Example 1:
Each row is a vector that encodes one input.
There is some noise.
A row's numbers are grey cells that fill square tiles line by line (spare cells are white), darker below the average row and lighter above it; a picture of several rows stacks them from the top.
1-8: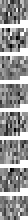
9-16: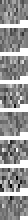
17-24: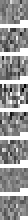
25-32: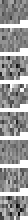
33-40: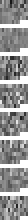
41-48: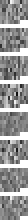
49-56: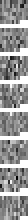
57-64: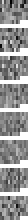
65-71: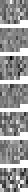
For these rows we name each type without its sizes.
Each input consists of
a list of points on a line.
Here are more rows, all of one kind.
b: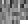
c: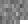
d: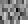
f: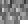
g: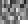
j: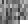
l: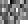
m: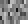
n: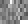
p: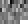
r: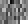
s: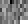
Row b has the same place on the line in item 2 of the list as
j and l.
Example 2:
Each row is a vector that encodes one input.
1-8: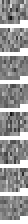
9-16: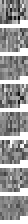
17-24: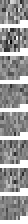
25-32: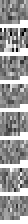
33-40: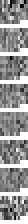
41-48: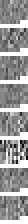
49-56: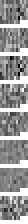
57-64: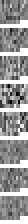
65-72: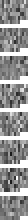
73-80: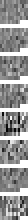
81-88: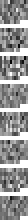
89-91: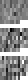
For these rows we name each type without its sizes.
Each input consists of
either a label, or a point on a line.
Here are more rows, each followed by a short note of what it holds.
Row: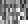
a point on a line
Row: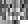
a label
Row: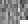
a point on a line
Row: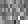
a label
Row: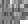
a label
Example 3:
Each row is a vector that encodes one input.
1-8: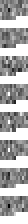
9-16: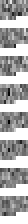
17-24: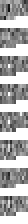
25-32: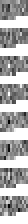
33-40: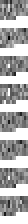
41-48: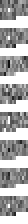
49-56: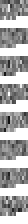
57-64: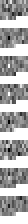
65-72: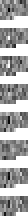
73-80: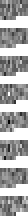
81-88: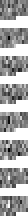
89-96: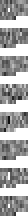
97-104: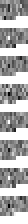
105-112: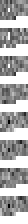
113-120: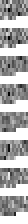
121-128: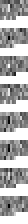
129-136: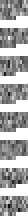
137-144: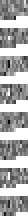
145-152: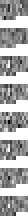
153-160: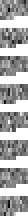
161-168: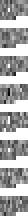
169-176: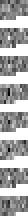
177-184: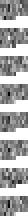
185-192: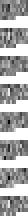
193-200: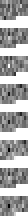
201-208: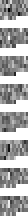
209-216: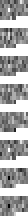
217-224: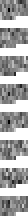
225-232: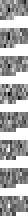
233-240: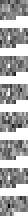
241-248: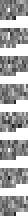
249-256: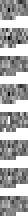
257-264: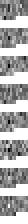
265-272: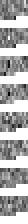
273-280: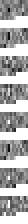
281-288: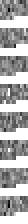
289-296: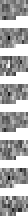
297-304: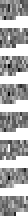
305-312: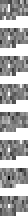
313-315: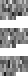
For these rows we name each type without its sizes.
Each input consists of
a true/false value, together with either a point on a circle, or a fixed value.
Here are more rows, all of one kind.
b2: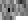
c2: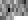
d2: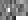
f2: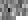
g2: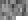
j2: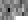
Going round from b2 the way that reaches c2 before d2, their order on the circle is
b2, c2, j2, f2, d2, g2.
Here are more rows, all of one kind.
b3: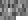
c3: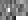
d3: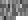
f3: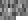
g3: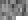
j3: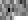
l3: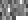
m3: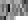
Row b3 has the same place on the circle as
f3 and g3.
